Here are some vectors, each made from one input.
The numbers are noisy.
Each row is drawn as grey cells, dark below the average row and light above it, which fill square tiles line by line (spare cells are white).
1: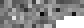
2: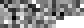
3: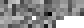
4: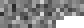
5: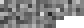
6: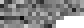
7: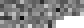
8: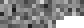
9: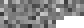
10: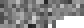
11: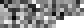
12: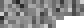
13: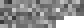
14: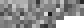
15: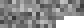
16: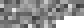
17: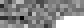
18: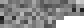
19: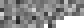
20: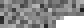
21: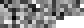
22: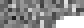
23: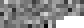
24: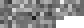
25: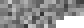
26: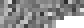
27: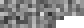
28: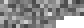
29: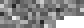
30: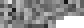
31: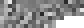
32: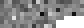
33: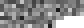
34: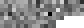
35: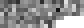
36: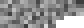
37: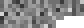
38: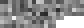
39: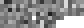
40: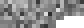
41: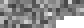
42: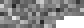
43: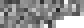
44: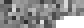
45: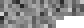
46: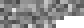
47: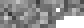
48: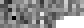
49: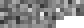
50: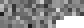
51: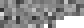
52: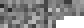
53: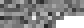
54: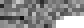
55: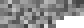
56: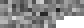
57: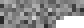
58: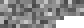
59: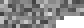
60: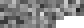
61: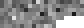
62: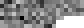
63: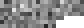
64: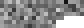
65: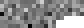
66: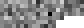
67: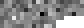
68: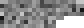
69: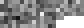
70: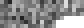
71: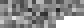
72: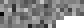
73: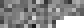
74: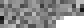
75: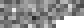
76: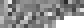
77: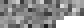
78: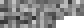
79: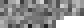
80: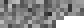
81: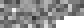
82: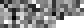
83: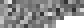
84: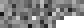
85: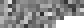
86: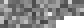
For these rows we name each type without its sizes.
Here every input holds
a list of points on a circle.
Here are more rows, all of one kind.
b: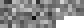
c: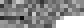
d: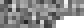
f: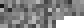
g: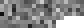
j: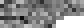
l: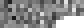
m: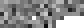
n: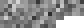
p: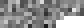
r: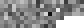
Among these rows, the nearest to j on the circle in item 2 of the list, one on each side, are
f and r.
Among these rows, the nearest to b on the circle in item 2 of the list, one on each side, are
f and l.
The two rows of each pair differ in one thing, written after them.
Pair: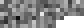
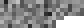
the place on the circle in item 1 of the list
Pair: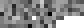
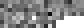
the place on the circle in item 1 of the list
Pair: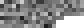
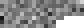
the place on the circle in item 1 of the list
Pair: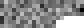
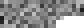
the place on the circle in item 2 of the list
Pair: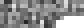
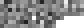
the place on the circle in item 2 of the list
